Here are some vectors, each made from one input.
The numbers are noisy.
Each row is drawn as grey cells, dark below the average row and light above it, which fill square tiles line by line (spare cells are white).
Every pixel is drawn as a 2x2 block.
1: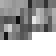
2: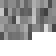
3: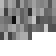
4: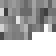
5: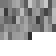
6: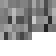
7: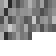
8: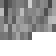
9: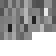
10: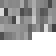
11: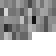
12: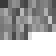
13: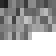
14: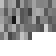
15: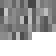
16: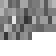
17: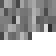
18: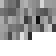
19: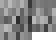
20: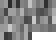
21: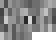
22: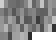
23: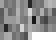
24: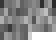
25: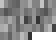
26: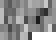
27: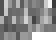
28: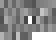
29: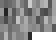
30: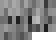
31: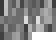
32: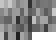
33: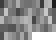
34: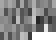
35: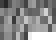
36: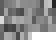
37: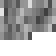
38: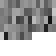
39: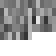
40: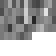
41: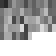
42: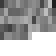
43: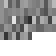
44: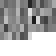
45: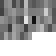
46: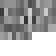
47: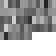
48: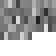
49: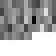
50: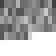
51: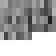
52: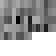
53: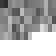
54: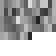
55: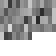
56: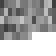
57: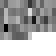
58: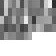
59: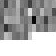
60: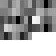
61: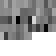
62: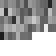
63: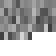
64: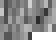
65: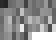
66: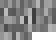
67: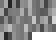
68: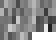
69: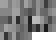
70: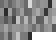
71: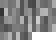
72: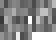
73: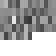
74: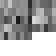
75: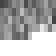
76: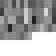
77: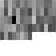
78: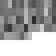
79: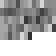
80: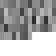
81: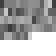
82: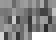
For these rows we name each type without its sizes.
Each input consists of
either a point on a line, or a node of a tree.
